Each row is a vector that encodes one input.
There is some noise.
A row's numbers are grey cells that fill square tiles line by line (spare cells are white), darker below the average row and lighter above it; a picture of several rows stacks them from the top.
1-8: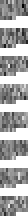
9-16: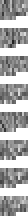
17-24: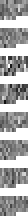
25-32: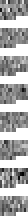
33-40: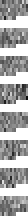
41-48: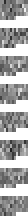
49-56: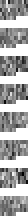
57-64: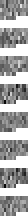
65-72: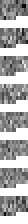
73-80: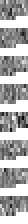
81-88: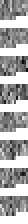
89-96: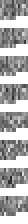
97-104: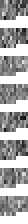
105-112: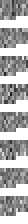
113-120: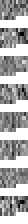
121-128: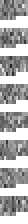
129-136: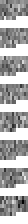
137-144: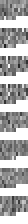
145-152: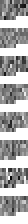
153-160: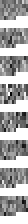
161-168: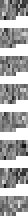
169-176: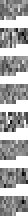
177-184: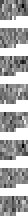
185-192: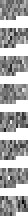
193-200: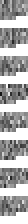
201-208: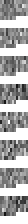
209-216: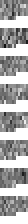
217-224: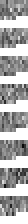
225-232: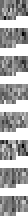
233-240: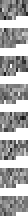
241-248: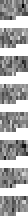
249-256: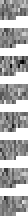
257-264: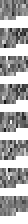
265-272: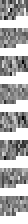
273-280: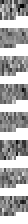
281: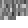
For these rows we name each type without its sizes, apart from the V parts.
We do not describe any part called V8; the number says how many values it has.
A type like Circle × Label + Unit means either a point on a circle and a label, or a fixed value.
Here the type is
Circle × List(Line) + List(V8) × Tree.
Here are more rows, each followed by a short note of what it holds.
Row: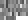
a point on a circle, together with a list of one item
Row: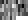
a node of a tree, together with a list of two items
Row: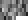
a node of a tree, together with a list of one item
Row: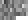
a point on a circle, together with a list of three items
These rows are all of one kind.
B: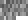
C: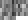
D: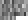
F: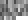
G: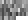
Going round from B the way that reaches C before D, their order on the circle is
B, C, D, G, F.
